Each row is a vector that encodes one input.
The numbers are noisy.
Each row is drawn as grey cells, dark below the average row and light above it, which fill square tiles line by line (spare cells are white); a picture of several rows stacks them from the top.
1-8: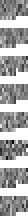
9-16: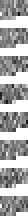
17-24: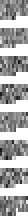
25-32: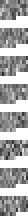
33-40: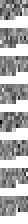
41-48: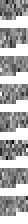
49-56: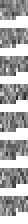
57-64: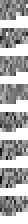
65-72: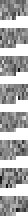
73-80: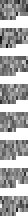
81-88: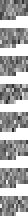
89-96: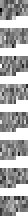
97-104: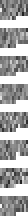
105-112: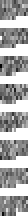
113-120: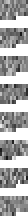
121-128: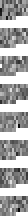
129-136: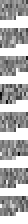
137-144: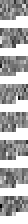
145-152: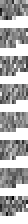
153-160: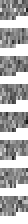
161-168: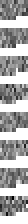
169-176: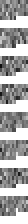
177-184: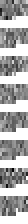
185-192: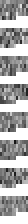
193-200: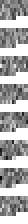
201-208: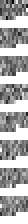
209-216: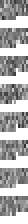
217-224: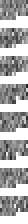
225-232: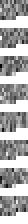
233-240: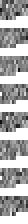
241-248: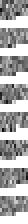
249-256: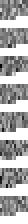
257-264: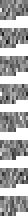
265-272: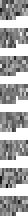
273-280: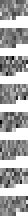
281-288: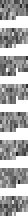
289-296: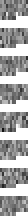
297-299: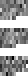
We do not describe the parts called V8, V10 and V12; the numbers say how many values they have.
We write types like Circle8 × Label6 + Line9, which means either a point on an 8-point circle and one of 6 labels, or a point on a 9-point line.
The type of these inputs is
(Bool × Line9 + V10) × Label9 × V12 + V8.
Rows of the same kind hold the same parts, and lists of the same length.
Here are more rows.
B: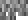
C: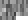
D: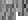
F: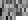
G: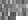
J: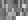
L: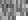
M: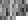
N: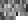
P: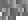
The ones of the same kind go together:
B, C, D, G, L, P
F
J, M, N

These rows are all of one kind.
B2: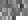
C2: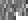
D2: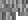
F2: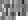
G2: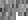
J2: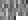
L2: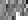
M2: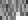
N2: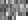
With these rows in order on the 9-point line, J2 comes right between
M2 and N2.
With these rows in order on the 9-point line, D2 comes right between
C2 and L2.
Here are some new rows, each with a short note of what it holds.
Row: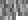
one of 9 labels, a point on a 9-point line, a true/false value and a value of V12
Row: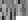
one of 9 labels, a point on a 9-point line, a true/false value and a value of V12
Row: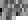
a value of V8
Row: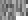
one of 9 labels, a point on a 9-point line, a true/false value and a value of V12
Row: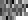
a value of V8
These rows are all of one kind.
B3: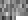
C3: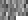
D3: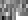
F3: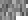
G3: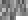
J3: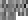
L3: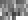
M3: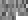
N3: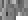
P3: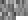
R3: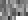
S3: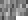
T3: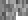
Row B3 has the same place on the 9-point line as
M3, P3 and T3.
